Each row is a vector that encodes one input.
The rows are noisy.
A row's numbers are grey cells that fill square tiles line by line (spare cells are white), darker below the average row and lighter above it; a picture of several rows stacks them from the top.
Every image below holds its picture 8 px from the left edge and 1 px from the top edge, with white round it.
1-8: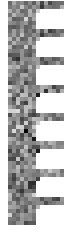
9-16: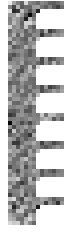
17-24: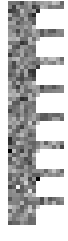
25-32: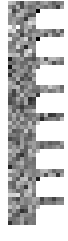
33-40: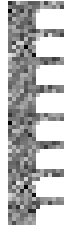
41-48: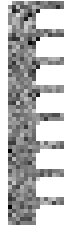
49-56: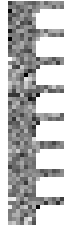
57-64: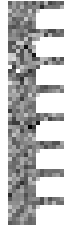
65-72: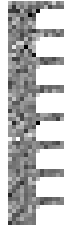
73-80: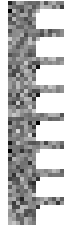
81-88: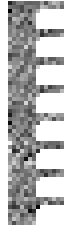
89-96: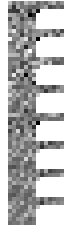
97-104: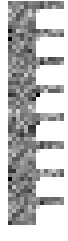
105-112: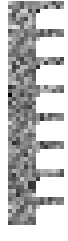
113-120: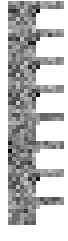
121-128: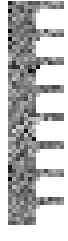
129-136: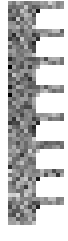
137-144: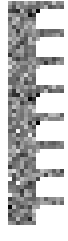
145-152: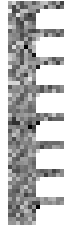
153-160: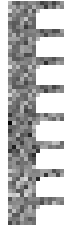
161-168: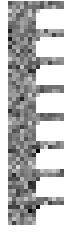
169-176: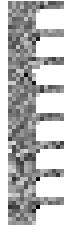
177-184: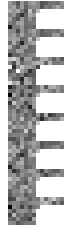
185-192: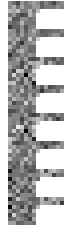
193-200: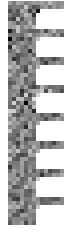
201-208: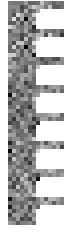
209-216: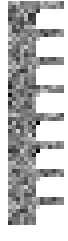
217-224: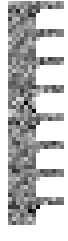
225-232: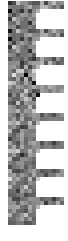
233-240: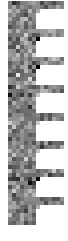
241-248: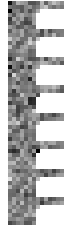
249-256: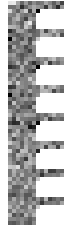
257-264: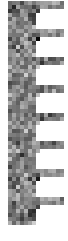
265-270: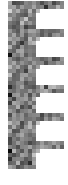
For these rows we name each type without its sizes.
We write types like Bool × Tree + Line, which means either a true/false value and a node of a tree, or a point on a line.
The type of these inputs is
Bool × (Label + Tree) + Line.
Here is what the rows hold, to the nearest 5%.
About 45% of them hold a point on a line. The rest hold a true/false value, together with either a label, or a node of a tree.
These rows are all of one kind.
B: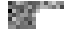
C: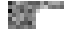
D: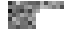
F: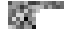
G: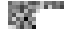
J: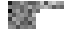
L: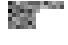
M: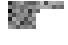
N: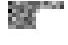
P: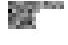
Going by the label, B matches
G and N.
